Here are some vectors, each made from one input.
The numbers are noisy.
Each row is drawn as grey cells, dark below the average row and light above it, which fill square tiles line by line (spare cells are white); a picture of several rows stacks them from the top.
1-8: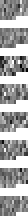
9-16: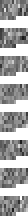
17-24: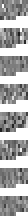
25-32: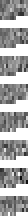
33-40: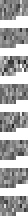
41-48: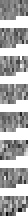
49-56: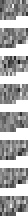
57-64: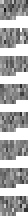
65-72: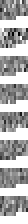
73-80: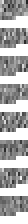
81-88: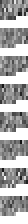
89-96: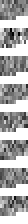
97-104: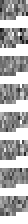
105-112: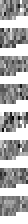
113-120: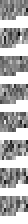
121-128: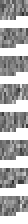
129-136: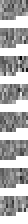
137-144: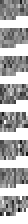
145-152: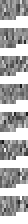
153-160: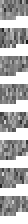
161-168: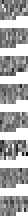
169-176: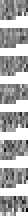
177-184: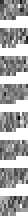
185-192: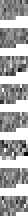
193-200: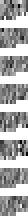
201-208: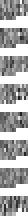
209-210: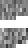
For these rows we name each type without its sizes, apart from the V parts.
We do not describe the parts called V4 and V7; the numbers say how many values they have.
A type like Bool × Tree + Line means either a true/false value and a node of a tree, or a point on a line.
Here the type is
((Bool × Bool × Bool + Unit) × V4 + Line × V7) × Tree.
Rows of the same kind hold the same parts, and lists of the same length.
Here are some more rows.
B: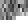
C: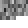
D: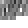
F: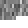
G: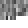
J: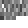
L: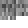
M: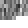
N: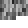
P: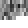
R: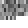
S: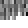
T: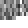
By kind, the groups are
B, G, N
C, D, F, L, M, R, S
J, P, T

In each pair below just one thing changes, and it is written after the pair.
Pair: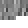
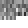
the node of the tree
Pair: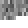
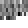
the node of the tree
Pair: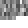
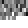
the node of the tree
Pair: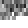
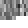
the node of the tree
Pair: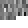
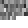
the node of the tree
